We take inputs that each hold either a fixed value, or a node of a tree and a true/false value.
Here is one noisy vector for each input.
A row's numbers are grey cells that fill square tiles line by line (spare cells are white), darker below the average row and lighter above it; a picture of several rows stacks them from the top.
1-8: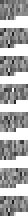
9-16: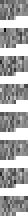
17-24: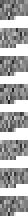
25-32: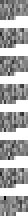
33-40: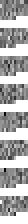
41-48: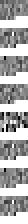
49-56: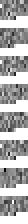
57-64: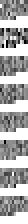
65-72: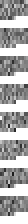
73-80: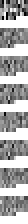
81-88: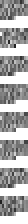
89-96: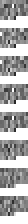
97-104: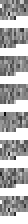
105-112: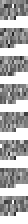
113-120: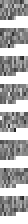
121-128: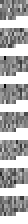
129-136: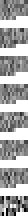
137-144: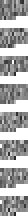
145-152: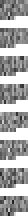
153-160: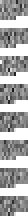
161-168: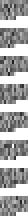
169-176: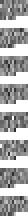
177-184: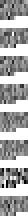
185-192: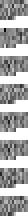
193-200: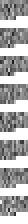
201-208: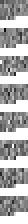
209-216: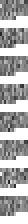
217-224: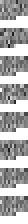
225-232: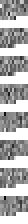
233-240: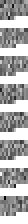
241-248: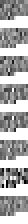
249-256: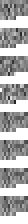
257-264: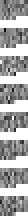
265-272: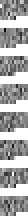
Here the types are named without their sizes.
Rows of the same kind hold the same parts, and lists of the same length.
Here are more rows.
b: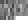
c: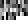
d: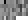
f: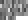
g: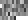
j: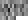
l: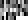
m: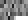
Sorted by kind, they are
b, d, f, g, j, m
c, l

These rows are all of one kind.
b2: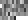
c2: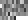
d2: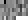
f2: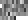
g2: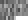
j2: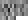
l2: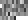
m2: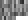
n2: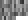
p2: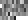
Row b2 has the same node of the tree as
c2, f2, l2 and p2.
